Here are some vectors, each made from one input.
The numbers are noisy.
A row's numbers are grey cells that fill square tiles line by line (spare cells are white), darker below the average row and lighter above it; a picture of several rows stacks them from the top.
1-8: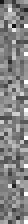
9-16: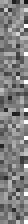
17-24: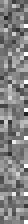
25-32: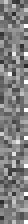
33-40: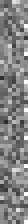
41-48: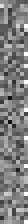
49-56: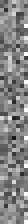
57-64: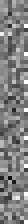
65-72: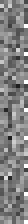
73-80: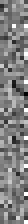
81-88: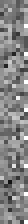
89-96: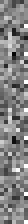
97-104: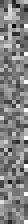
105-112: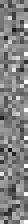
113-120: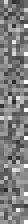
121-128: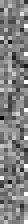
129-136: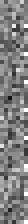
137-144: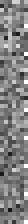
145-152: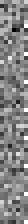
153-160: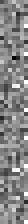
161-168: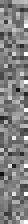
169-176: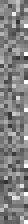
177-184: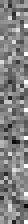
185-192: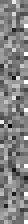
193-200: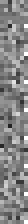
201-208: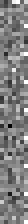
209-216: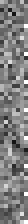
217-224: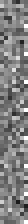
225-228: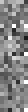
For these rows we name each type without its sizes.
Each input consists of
a point on a line, together with either a label, or a node of a tree.
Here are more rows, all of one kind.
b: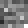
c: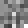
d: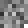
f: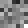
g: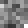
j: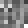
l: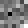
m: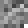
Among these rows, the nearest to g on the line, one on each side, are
c and l.
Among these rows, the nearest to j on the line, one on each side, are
c and f.
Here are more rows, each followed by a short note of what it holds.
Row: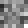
a label and a point on a line
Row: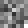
a label and a point on a line
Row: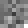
a label and a point on a line
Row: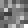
a point on a line and a node of a tree
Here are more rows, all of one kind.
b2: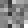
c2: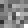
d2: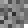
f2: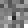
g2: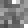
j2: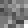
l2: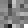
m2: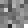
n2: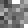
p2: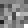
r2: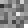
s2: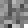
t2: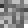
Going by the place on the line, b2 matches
f2, j2 and n2.
